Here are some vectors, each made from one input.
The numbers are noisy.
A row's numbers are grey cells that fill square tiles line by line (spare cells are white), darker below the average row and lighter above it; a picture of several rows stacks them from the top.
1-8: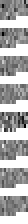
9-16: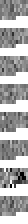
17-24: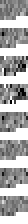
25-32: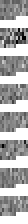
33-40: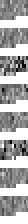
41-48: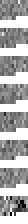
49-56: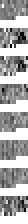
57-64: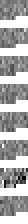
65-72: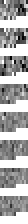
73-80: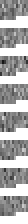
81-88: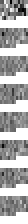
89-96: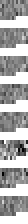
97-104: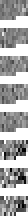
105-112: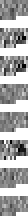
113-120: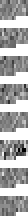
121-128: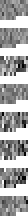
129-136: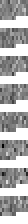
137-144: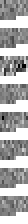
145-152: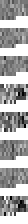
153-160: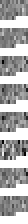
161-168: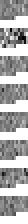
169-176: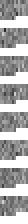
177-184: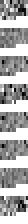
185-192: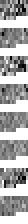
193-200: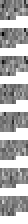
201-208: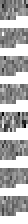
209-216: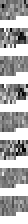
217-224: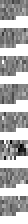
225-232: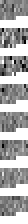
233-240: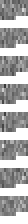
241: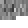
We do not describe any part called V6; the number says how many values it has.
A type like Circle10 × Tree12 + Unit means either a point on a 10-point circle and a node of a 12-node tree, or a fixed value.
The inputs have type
List3(Label5 × V6) + Tree10.
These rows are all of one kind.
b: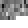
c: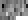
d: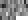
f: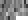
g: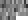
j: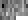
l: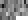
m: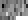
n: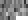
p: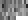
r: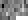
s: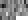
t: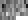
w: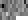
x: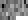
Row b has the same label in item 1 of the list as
c, m, t and x.
